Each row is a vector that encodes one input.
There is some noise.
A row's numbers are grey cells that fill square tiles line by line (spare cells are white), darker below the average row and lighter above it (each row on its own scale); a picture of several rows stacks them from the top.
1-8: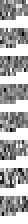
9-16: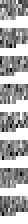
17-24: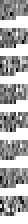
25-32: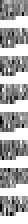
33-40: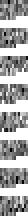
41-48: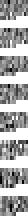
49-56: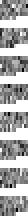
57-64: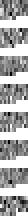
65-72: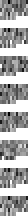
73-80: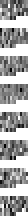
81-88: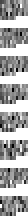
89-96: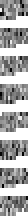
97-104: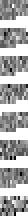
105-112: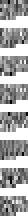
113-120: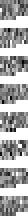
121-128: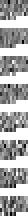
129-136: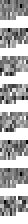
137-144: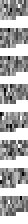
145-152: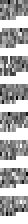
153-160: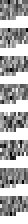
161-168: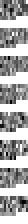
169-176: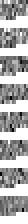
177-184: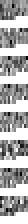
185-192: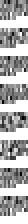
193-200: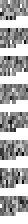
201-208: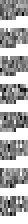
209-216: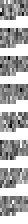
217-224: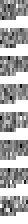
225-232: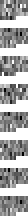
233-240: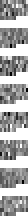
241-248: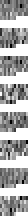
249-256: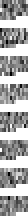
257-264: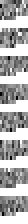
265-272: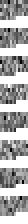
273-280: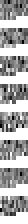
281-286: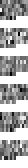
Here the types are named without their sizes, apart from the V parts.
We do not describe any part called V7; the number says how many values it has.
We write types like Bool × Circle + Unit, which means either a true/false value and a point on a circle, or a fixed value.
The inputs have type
(Circle × (Circle + Label) + Unit) × V7.
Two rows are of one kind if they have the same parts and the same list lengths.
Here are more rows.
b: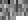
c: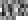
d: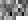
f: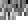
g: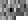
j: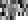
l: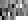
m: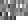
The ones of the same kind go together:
b, f
c, d, g, l, m
j

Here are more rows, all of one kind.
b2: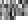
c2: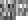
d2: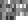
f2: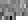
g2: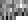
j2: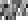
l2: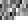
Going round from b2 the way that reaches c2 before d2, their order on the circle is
b2, c2, g2, f2, j2, l2, d2.
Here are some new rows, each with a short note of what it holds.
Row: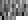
a point on each of two circles and a value of V7
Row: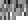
a value of V7
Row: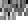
a value of V7
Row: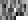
a point on each of two circles and a value of V7
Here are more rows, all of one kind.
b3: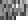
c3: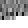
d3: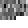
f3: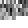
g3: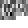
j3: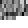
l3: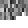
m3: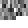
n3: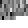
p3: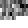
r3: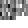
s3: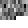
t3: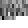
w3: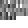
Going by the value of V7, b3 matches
g3, r3 and w3.
